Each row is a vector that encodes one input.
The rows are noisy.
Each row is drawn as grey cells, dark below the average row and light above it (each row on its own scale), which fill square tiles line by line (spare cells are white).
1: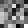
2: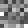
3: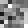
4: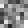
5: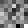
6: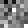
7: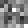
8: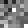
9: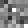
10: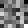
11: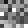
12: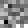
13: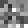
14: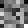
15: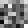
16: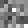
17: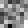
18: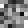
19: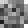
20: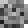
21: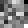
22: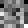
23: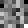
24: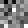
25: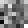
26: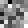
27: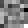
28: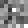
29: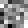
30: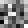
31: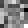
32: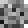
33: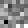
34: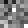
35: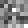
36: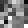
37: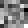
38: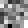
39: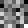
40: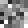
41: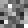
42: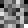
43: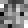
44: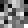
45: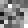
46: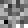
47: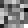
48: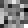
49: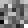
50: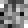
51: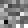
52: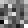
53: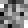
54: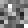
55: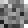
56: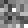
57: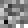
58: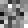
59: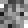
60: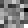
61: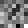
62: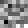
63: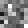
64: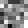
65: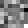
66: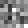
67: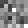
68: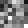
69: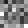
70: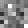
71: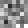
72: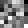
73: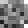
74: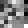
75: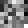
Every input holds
either a point on a 6-point line, or a point on an 8-point line.
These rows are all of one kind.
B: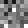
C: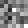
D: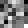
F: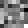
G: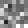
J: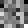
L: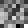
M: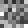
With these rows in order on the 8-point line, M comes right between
B and C.
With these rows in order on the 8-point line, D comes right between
F and J.
